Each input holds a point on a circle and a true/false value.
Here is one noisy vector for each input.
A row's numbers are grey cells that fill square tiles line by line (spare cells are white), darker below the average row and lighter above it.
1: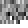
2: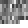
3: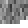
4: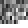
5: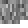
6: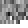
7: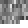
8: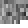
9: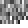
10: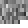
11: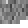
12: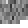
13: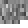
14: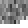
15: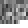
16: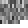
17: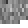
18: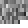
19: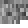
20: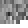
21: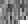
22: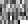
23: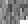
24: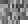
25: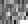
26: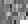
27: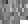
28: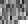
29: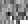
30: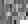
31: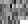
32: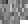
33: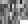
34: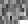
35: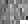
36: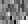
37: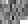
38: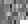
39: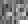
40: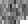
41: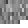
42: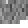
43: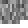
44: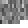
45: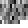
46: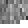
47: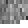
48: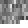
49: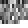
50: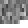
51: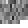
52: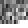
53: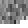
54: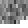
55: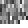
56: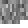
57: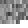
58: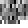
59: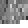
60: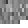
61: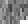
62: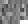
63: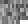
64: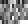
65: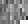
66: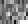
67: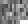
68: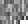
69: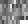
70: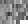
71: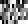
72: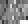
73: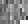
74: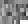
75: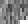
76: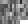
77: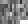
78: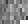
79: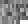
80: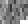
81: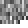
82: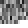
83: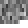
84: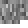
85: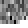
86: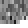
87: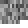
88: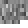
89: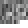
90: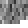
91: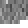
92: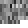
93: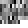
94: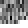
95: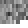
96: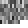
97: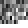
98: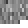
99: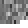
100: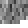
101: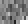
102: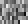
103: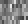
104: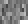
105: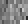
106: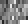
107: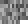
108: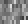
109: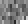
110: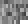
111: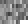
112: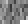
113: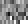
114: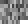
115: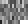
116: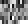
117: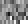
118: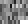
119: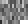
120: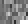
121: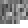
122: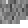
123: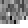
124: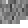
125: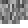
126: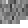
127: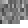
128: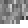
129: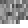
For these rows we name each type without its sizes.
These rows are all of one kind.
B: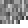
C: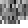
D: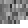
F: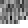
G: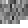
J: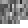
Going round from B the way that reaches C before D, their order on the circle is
B, G, F, C, D, J.
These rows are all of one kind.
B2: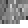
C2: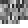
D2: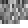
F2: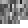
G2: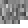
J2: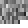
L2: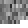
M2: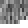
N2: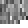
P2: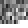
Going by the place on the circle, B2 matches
F2, N2 and P2.
